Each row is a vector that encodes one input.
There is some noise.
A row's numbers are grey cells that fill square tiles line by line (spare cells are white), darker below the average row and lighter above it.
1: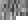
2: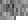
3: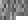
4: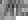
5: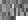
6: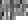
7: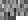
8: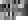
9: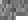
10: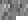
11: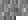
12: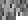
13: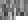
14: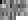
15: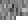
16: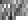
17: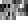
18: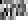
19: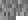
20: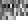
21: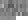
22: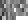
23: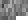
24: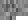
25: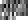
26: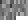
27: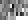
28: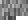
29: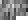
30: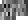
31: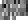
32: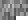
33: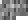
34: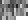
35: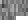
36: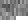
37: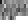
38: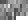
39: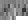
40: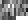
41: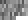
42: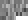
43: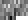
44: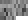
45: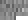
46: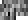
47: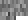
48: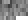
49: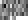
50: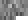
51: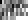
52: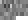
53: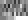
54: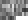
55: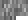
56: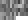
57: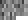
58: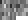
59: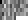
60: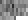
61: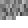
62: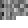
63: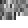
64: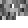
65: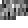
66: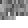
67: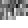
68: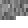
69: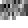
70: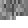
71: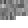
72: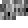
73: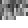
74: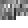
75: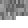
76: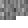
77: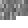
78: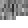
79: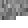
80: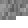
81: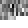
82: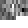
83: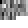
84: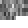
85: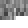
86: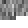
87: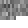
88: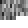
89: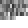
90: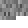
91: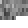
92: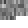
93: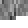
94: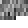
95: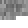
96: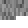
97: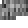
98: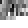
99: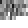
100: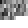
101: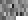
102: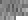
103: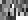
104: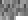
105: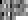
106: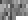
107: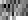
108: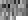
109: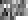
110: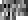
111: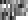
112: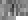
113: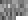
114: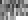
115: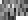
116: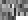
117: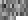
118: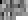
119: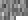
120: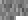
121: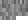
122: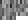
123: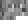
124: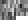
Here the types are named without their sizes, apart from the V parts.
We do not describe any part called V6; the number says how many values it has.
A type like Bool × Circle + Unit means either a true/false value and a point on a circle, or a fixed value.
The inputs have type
(Bool × Bool × Bool × Bool × Circle + V6) × Line.
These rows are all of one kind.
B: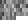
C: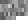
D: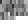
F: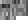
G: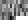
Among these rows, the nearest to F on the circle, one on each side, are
B and G.
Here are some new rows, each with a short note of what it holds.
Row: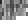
a point on a circle, a point on a line and four true/false values
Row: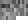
a point on a circle, a point on a line and four true/false values
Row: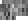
a point on a line and a value of V6
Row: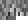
a point on a circle, a point on a line and four true/false values
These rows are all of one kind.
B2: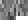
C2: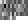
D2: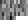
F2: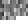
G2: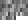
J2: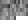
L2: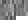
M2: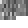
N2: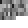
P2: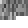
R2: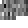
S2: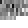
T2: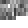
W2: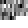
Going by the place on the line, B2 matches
L2, S2 and W2.
